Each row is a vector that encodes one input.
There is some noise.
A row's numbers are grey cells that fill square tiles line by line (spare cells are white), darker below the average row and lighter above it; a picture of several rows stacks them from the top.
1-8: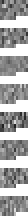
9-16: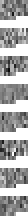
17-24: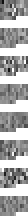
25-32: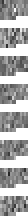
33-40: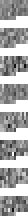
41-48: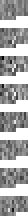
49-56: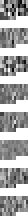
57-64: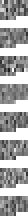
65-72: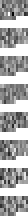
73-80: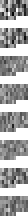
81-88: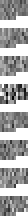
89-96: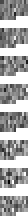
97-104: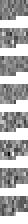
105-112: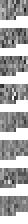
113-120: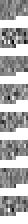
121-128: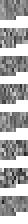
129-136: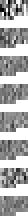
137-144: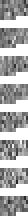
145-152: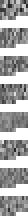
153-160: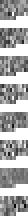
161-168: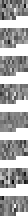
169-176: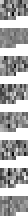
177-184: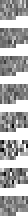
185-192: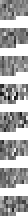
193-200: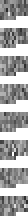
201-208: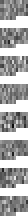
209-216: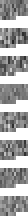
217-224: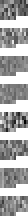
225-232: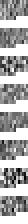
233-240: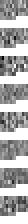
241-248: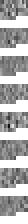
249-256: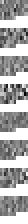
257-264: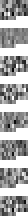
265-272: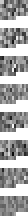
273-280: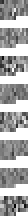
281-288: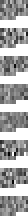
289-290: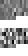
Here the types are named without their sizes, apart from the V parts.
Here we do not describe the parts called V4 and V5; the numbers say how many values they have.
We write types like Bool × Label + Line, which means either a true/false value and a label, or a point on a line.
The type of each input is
(Bool × Bool × Bool + V4) × Tree + V5.
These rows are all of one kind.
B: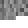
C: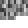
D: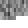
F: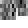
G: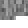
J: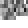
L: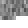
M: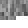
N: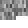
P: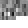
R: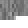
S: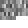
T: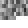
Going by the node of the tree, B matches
M and T.
